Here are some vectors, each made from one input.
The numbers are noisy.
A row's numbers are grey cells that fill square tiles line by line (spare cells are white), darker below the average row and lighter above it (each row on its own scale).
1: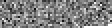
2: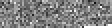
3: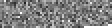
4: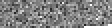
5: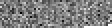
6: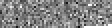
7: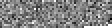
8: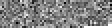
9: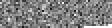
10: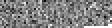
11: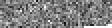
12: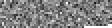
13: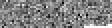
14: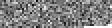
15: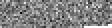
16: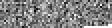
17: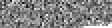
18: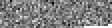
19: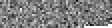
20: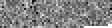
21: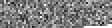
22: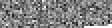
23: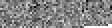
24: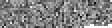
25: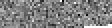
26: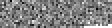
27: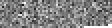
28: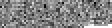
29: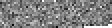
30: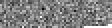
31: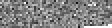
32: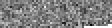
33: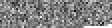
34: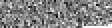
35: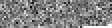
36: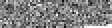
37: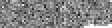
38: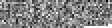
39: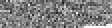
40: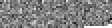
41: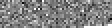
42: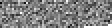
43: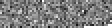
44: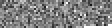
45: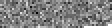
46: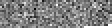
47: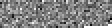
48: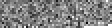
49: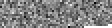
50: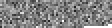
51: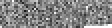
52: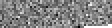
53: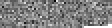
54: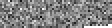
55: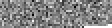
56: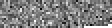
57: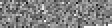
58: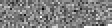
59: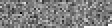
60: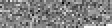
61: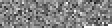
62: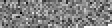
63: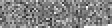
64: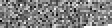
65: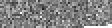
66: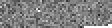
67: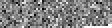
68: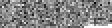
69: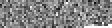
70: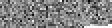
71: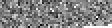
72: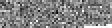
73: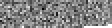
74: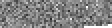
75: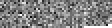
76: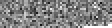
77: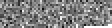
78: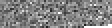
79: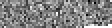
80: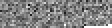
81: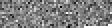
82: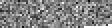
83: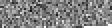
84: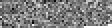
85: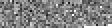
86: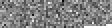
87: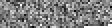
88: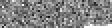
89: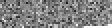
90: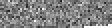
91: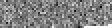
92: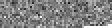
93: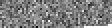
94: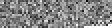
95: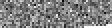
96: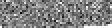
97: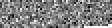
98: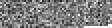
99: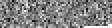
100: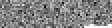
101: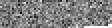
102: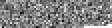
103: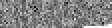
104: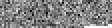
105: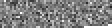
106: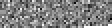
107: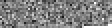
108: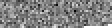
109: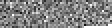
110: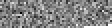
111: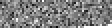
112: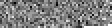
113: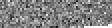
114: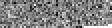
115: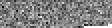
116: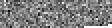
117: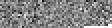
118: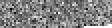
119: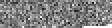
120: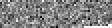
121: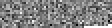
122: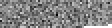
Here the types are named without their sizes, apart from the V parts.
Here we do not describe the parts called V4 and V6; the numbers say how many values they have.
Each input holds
either a point on a circle and a true/false value, or a fixed value, or a value of V4 and a value of V6.
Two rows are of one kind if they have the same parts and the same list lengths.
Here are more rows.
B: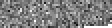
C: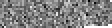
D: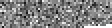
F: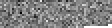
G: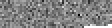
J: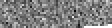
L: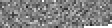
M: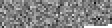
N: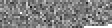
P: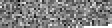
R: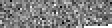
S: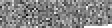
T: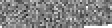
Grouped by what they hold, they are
B, C, D, G, L, M, R
F, J, N, P
S, T

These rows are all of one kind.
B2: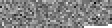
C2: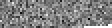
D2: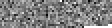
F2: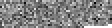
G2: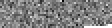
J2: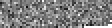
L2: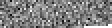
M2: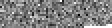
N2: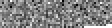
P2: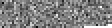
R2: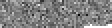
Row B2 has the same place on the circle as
C2 and F2.
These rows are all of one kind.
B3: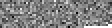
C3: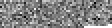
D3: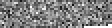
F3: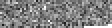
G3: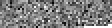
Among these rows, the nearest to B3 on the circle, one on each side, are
C3 and G3.
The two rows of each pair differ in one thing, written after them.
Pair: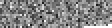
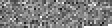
the value of V4
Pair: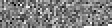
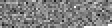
the value of V4
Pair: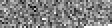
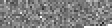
the value of V4
